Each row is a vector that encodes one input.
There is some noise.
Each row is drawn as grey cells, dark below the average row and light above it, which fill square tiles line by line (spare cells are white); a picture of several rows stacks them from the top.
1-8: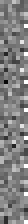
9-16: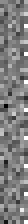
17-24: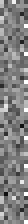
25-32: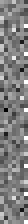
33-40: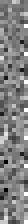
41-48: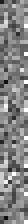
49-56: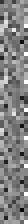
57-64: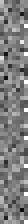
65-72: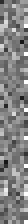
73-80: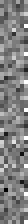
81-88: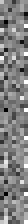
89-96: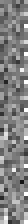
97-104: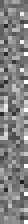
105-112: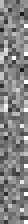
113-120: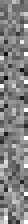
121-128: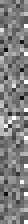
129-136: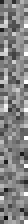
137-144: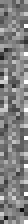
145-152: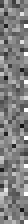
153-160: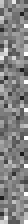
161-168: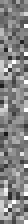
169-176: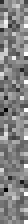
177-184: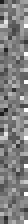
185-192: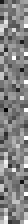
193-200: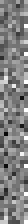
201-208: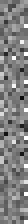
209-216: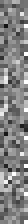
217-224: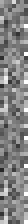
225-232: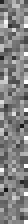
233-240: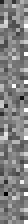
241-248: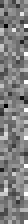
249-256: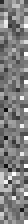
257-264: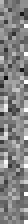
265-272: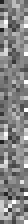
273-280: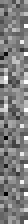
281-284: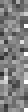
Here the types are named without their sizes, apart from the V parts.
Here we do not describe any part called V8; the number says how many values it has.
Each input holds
a list of items, each a true/false value and a value of V8.
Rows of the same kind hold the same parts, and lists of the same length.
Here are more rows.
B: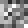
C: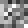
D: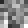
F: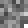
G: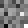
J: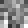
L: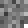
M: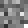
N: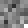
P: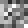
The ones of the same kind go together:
B, C, P
D, J
F, G, L, M
N

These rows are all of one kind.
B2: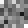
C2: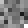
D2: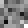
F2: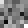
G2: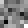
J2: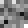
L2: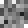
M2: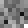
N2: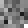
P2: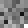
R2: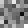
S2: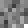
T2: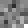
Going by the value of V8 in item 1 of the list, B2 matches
M2, R2, S2 and T2.
